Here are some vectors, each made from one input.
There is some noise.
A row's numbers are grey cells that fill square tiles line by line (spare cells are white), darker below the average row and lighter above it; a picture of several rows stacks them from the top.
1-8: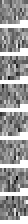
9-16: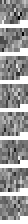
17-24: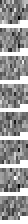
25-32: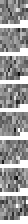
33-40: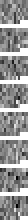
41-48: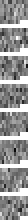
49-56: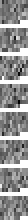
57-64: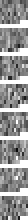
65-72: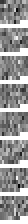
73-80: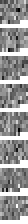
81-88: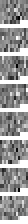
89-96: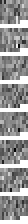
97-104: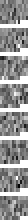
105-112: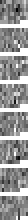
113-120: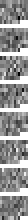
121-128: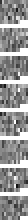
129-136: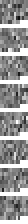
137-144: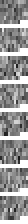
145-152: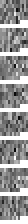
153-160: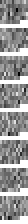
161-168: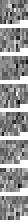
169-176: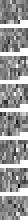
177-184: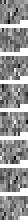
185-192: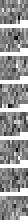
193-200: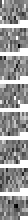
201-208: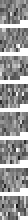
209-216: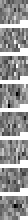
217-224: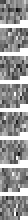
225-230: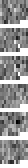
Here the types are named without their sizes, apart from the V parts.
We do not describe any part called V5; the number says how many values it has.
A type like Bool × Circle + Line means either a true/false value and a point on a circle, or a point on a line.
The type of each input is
Bool × Bool × Bool × Bool × Label × Tree × V5 × V5.
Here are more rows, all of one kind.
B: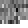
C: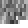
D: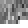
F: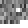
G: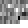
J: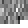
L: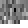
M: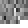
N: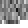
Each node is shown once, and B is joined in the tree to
L and N.
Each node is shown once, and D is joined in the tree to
J and M.
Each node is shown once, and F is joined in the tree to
G.
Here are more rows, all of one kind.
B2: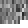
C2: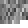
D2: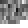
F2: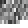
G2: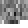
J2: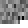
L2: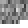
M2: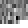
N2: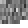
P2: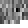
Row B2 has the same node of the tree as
J2 and N2.
